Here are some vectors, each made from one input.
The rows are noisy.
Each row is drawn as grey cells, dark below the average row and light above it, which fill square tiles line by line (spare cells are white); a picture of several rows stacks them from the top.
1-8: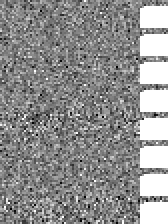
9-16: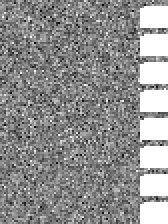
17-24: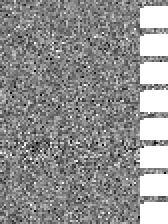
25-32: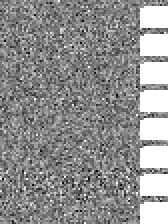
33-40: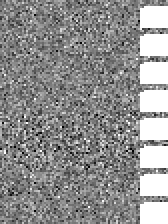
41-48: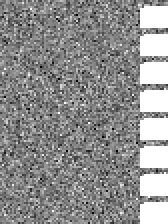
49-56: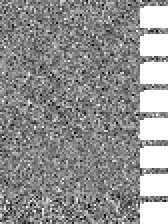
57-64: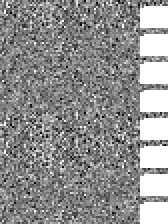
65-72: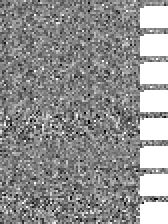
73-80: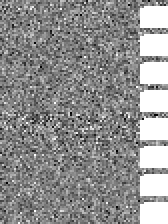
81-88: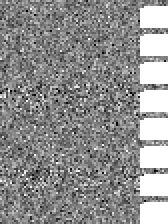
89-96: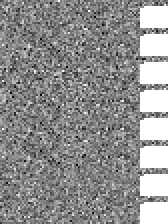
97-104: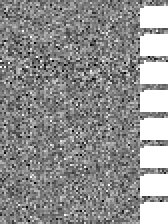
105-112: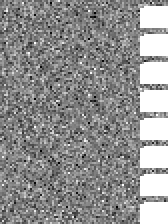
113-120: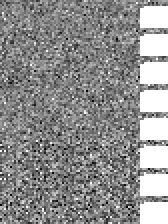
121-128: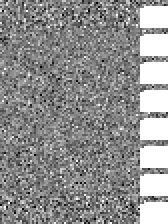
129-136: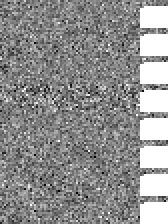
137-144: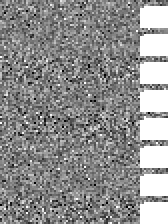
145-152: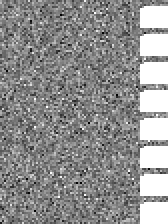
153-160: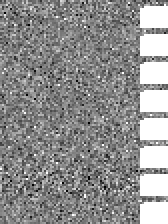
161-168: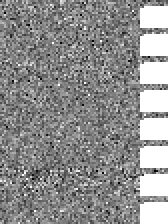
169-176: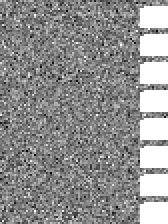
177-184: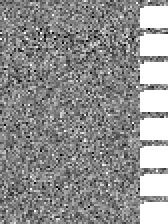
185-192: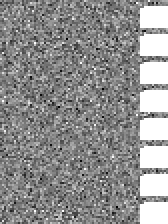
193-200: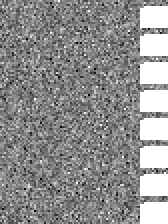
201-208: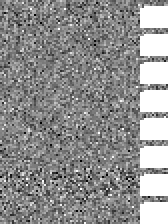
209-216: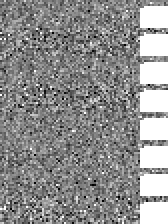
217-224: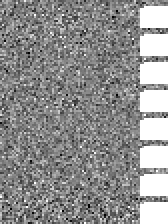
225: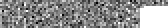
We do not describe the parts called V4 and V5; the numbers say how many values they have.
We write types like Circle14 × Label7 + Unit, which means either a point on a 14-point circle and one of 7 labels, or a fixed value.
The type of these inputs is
(Bool × Bool × Bool + Line6) × Line7 × Tree9 + V4 × V5.
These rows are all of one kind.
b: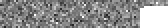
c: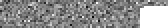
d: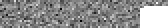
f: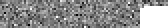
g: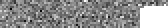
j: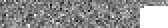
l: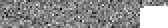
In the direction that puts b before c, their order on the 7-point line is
l, g, f, j, d, b, c.
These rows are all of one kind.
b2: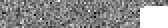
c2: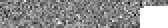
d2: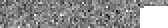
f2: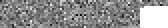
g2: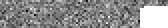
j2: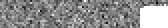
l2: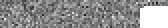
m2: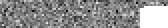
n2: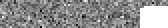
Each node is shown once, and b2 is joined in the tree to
c2 and g2.
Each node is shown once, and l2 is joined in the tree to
c2 and j2.
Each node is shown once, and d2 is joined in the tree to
c2 and m2.
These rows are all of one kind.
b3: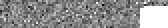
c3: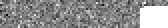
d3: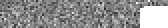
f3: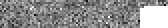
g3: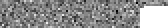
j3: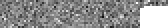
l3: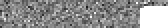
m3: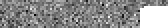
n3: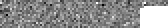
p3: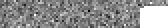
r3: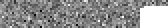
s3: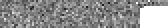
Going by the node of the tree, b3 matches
d3, j3, l3 and s3.
